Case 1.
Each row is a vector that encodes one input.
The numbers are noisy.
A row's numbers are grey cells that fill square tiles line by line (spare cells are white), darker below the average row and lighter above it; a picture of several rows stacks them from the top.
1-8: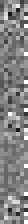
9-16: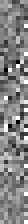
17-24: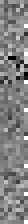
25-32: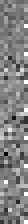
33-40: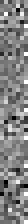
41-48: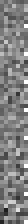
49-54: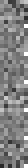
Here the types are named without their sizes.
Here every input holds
a point on a line.
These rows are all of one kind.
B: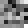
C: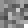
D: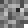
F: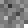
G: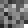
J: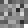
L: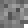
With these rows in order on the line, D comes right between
C and L.
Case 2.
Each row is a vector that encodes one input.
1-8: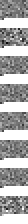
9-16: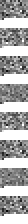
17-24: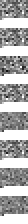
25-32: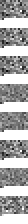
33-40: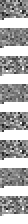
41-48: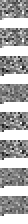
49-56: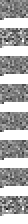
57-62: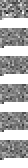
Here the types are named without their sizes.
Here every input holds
a point on a line.
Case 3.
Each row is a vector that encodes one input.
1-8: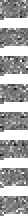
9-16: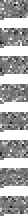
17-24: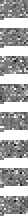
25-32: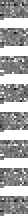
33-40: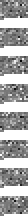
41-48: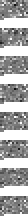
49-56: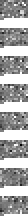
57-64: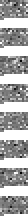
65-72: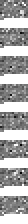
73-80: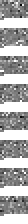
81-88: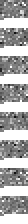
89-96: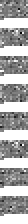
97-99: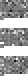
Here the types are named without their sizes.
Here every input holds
five true/false values.
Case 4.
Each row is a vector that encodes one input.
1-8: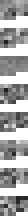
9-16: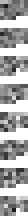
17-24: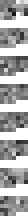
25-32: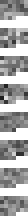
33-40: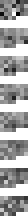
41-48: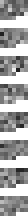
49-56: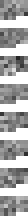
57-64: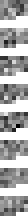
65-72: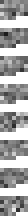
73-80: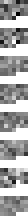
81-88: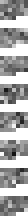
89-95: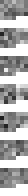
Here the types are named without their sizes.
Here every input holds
a node of a tree.
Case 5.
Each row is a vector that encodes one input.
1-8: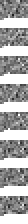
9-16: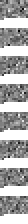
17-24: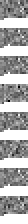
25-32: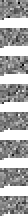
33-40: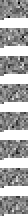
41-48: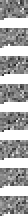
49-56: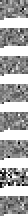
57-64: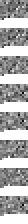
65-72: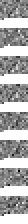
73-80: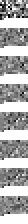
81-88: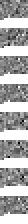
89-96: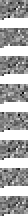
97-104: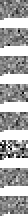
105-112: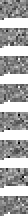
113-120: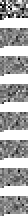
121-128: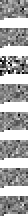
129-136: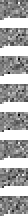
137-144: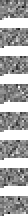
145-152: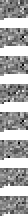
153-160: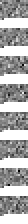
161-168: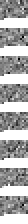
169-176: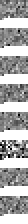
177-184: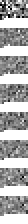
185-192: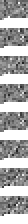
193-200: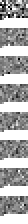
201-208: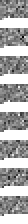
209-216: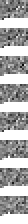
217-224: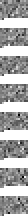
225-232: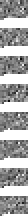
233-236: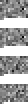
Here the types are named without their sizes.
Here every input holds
either a fixed value, or three true/false values.
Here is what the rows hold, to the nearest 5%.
About 5% of them hold a fixed value. The rest hold three true/false values.
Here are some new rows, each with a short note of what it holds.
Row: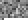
three true/false values
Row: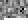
three true/false values
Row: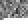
three true/false values
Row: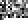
a fixed value
